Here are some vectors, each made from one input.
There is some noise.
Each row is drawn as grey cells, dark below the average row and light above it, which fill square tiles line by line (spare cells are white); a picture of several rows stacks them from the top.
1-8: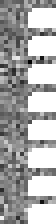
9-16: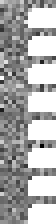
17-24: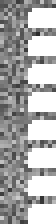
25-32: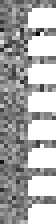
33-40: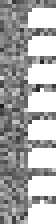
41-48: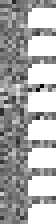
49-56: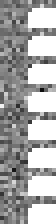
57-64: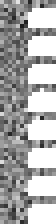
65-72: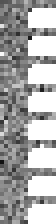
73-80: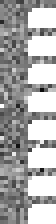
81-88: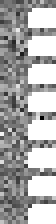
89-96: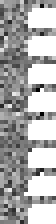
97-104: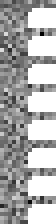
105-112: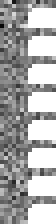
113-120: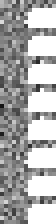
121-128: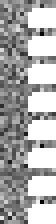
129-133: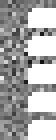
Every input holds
either a point on an 11-point line, or a list of up to two points on a 7-point line.
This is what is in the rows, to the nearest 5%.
About 35% of them hold a point on an 11-point line. The rest are lists of up to two points on a 7-point line: about 5% of all rows are empty, 25% hold one and 35% two.
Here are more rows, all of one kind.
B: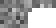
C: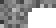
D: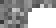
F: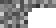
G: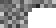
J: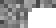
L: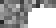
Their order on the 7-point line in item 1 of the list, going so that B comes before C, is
B, D, C, L, J, F, G.
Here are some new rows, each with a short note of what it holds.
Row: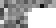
the empty list
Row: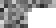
the empty list
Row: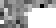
the empty list
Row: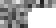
a point on an 11-point line
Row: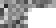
the empty list
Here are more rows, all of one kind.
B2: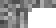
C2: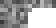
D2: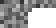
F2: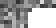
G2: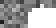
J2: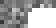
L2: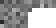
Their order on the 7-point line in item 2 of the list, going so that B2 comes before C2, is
L2, B2, G2, C2, D2, F2, J2.
